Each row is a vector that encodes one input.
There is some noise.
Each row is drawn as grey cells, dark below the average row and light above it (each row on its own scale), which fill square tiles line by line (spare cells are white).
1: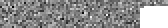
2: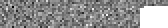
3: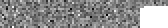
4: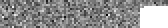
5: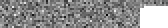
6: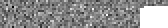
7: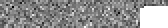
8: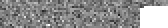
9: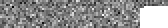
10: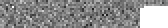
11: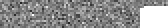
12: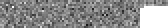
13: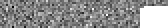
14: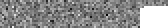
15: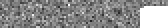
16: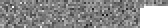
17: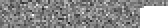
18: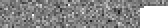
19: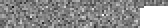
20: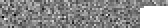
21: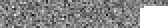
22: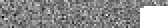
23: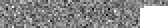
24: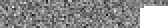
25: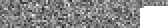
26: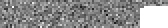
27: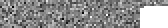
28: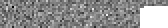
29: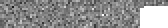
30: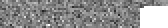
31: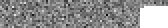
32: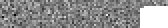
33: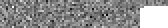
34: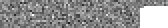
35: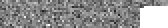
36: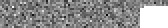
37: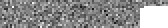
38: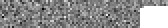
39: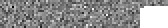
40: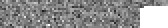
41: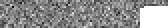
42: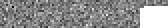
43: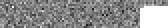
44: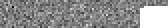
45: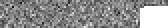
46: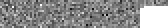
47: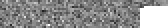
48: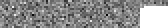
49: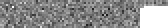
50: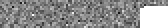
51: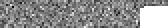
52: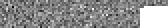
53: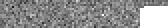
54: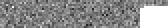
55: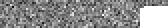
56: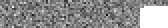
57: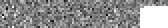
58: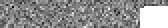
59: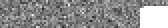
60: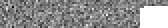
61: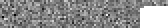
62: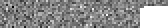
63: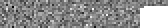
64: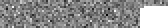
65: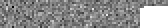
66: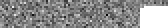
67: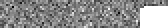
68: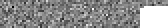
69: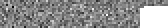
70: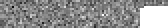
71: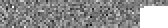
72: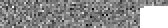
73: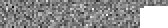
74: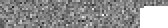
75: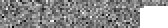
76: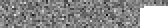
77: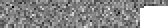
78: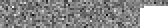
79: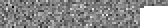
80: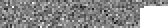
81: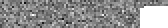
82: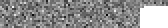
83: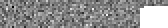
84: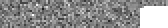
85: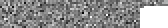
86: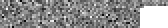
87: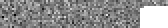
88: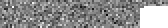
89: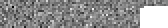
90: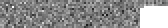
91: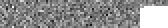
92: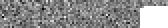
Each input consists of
a true/false value, together with a list of up to two points on a 6-point line.
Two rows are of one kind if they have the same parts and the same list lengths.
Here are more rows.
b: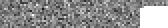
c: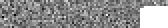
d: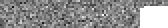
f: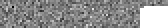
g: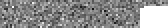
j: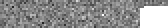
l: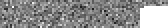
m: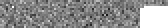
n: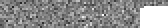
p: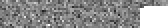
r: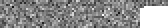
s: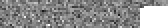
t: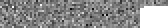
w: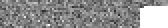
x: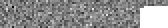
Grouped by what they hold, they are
b, d, j, n, r, t
c, f, m, x
g, l, p, s, w

